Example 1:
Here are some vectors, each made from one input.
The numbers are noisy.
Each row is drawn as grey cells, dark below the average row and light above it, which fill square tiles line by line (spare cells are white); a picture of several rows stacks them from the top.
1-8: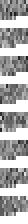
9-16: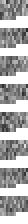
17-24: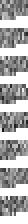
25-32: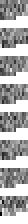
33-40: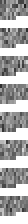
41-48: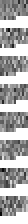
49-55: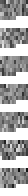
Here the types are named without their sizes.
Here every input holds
four true/false values.
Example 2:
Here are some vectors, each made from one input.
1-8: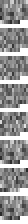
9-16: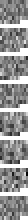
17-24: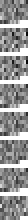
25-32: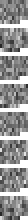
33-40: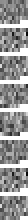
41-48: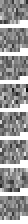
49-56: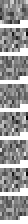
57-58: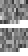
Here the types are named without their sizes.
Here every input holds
a point on a line.
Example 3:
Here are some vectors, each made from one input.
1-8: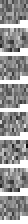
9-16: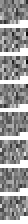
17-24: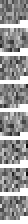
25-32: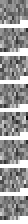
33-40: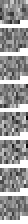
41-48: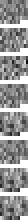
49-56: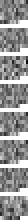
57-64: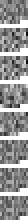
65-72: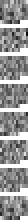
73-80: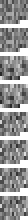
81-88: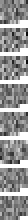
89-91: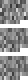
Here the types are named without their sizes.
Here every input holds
a point on a line.
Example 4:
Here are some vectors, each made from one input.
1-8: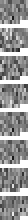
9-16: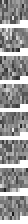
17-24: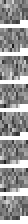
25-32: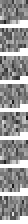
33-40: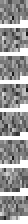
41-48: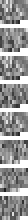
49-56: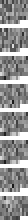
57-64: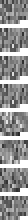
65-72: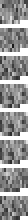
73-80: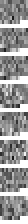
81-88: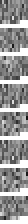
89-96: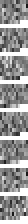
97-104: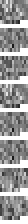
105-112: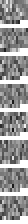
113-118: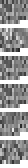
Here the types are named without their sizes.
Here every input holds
a point on a circle.
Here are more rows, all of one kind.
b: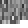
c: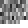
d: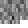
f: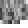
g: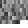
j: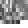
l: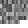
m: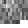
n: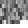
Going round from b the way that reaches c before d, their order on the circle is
b, l, c, d, f, j, m, g, n.
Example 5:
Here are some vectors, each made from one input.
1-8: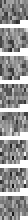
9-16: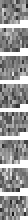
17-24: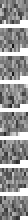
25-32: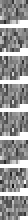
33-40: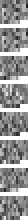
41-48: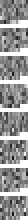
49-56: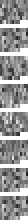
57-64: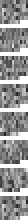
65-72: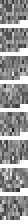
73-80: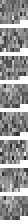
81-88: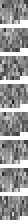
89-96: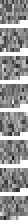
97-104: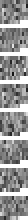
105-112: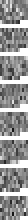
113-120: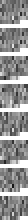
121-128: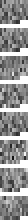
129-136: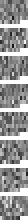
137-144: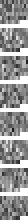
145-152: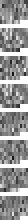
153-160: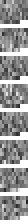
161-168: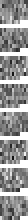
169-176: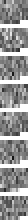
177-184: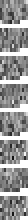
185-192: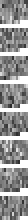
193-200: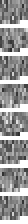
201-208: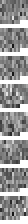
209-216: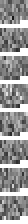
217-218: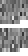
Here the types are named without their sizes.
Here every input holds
a point on a circle.
